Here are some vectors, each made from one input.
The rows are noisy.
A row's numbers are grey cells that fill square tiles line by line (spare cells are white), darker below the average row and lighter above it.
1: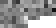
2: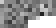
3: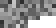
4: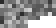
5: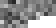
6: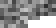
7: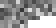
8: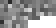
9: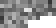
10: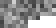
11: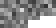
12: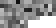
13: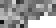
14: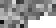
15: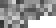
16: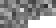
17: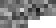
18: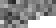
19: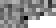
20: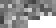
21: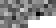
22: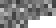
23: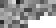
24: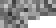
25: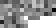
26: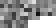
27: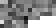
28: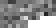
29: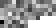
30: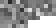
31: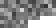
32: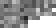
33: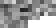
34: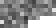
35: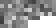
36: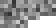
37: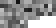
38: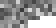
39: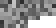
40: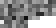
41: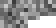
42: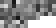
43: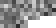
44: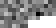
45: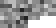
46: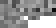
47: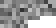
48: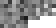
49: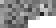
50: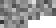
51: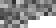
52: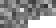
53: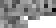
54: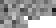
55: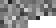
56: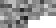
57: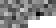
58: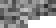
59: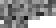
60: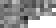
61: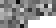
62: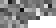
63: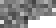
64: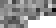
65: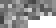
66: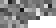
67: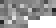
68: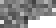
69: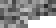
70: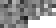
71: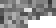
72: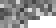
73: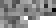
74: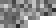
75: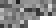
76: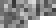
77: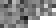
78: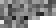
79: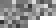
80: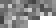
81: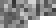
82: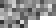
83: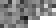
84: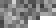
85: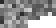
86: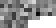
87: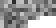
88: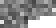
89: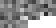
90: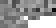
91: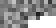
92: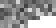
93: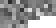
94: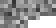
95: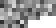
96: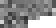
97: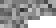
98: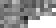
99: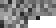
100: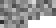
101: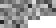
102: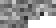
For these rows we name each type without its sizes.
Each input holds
three true/false values, together with either a label, or a point on a line.
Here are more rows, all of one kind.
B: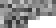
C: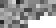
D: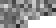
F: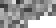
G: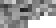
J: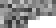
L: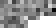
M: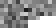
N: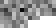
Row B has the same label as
J and L.
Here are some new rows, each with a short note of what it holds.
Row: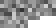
a label and three true/false values
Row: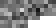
a point on a line and three true/false values
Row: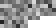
a label and three true/false values
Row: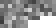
a point on a line and three true/false values
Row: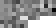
a label and three true/false values
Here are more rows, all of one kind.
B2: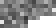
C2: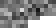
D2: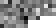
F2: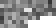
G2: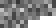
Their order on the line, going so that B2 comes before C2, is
D2, G2, B2, C2, F2.
